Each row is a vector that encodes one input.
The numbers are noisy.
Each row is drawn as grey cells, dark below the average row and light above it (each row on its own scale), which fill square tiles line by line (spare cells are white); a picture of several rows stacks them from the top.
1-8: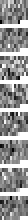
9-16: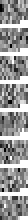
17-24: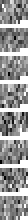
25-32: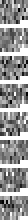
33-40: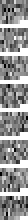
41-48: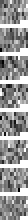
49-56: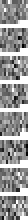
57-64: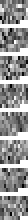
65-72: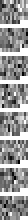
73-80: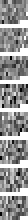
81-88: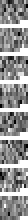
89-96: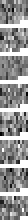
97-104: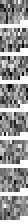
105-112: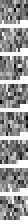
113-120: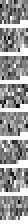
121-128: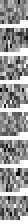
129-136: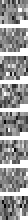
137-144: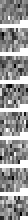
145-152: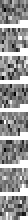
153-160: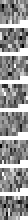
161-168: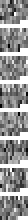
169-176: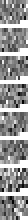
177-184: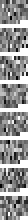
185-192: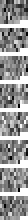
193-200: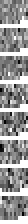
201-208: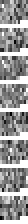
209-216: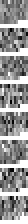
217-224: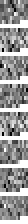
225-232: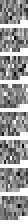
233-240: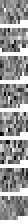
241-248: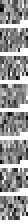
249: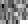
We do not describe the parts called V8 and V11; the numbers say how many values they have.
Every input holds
four true/false values and a value of V8, together with either a node of a 9-node tree, or a value of V11.
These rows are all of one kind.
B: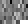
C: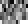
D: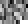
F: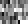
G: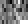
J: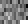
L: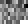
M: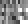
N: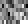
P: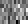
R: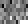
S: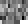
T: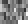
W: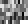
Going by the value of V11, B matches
C, M and P.
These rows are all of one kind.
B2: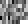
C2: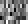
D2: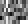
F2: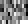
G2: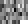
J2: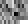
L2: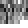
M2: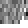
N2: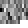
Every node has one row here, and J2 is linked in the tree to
M2.
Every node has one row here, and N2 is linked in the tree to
B2, F2 and G2.
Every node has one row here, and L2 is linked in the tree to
F2.
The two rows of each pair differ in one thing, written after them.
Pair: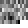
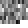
the value of V8
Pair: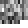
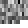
the value of V11
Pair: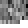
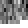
the value of V8
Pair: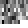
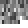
the value of V11
